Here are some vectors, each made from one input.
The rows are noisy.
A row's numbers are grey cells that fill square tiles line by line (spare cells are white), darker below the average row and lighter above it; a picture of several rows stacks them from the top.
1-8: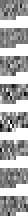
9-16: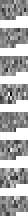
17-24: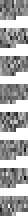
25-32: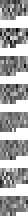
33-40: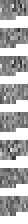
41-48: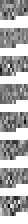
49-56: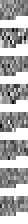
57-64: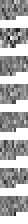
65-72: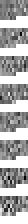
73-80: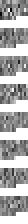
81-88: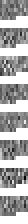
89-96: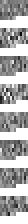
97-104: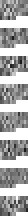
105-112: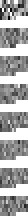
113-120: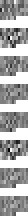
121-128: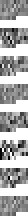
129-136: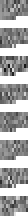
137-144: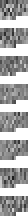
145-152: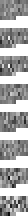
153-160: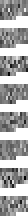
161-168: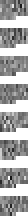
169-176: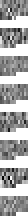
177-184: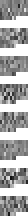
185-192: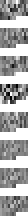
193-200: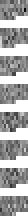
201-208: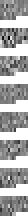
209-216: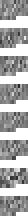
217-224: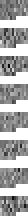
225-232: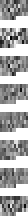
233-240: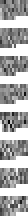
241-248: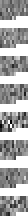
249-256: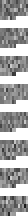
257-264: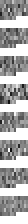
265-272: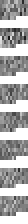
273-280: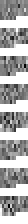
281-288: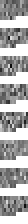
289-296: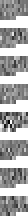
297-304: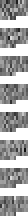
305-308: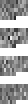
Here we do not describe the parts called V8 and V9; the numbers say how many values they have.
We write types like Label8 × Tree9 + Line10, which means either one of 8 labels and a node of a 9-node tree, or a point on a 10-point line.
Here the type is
Bool × List2(Circle10) + V8 × V9.
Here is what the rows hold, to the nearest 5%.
About 65% of them hold a true/false value, together with a list of up to two points on a 10-point circle. The rest hold a value of V8 and a value of V9.
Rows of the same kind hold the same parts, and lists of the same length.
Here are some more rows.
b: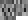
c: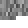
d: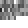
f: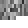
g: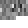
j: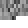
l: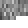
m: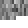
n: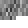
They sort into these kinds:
b, f, g, m
c, n
d
j, l

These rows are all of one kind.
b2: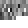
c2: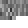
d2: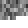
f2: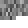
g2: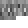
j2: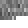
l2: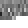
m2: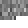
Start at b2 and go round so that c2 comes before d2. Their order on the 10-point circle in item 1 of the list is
b2, m2, j2, l2, c2, d2, f2, g2.
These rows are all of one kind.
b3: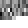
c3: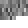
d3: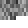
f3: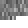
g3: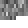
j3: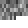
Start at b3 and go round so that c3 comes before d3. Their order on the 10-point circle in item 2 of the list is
b3, j3, c3, d3, f3, g3.
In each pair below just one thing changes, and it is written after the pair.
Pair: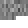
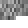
the true/false value
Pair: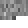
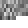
the true/false value
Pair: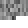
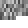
the true/false value
